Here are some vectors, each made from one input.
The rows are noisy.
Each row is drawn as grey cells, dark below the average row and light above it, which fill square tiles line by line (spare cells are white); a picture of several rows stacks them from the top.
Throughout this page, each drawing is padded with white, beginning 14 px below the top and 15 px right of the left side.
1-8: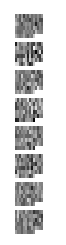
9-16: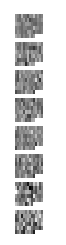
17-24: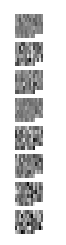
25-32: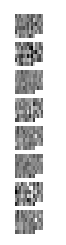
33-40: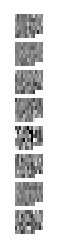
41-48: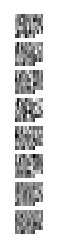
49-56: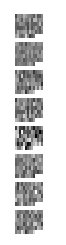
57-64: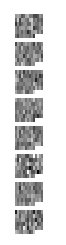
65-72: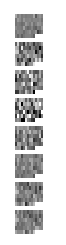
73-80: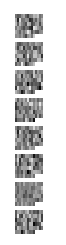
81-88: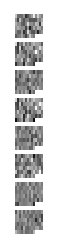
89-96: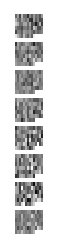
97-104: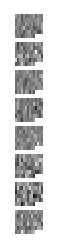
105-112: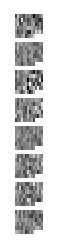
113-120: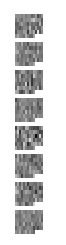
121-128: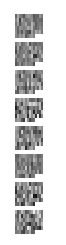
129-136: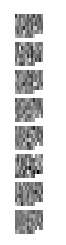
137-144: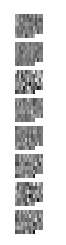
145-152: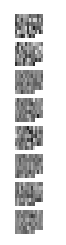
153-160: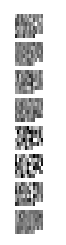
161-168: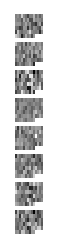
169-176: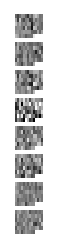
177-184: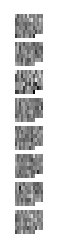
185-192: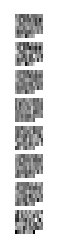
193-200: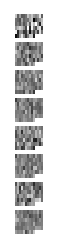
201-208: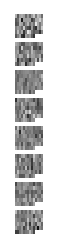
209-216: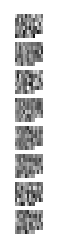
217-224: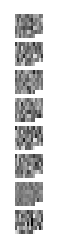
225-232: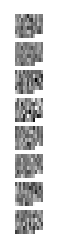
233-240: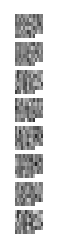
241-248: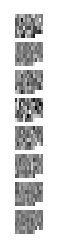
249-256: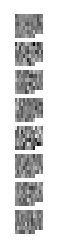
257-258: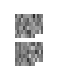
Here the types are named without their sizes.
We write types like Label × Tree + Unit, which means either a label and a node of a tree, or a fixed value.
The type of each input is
Circle × Circle + Tree.
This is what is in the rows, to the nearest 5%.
About 45% of them hold a point on each of two circles. The rest hold a node of a tree.
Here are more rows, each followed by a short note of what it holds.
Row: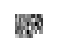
a point on each of two circles
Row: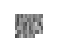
a point on each of two circles
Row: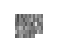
a point on each of two circles
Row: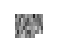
a point on each of two circles
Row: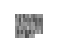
a node of a tree
